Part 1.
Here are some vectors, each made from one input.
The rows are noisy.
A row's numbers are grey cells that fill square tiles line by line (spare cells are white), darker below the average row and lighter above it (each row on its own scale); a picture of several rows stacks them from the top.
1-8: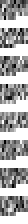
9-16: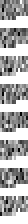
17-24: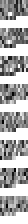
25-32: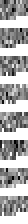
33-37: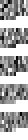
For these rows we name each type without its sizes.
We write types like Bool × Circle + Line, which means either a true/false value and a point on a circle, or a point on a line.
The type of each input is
Label.
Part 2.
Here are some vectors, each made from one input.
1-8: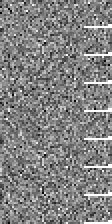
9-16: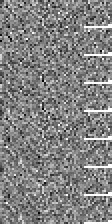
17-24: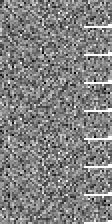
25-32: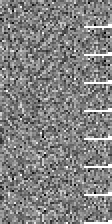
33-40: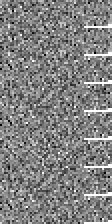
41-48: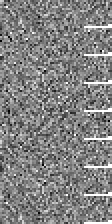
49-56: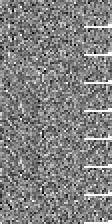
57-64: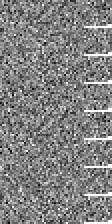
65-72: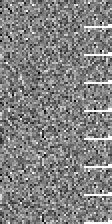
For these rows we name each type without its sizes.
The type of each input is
Line.
